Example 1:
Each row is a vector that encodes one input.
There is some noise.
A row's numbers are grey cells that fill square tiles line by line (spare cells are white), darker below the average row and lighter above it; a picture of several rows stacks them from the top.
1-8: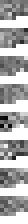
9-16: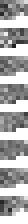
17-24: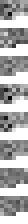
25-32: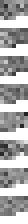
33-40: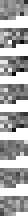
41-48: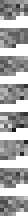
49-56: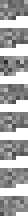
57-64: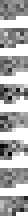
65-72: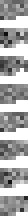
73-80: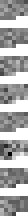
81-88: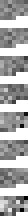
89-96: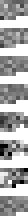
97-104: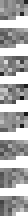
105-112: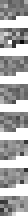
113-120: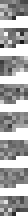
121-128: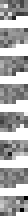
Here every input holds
three true/false values.
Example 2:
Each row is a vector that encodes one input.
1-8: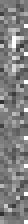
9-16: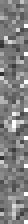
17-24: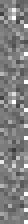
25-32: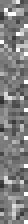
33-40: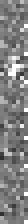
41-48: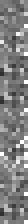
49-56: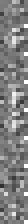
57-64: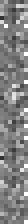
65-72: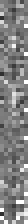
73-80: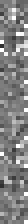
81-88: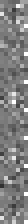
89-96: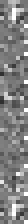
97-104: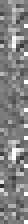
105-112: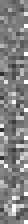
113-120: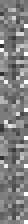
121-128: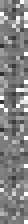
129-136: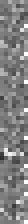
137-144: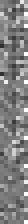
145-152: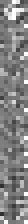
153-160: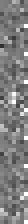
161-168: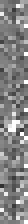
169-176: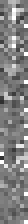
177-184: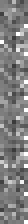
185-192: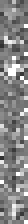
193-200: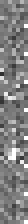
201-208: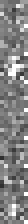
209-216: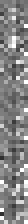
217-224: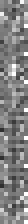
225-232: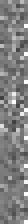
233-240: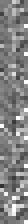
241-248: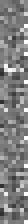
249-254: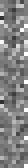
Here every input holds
three true/false values.
